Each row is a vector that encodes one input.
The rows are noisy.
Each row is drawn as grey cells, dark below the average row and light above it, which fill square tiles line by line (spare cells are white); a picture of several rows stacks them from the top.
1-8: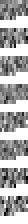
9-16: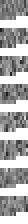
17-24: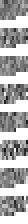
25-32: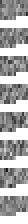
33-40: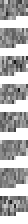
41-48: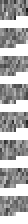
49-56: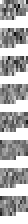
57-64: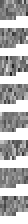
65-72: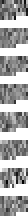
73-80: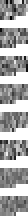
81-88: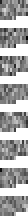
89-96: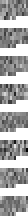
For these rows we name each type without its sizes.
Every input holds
a point on a line.
